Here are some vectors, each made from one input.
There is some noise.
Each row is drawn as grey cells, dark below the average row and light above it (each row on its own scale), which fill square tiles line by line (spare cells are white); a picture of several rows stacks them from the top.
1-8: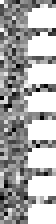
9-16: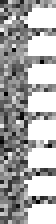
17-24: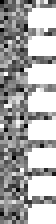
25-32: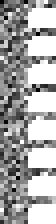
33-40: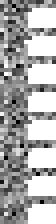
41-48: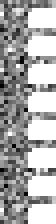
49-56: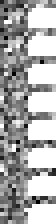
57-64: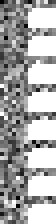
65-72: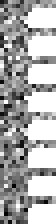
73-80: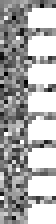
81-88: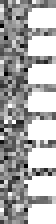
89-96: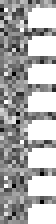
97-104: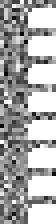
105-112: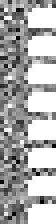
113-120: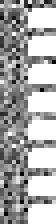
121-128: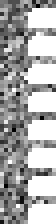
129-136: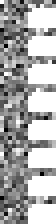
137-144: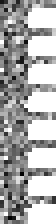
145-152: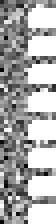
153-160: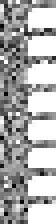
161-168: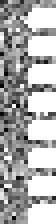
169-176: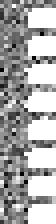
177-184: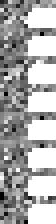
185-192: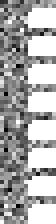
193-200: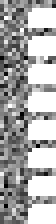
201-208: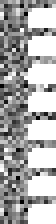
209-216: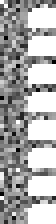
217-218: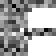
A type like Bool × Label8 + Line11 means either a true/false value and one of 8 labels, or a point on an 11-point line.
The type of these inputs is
Bool × Bool × Bool × Label7 + Tree11.
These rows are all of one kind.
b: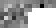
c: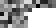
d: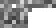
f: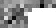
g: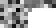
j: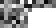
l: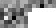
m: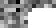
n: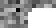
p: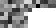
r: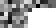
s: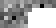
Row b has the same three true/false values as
f, l and s.
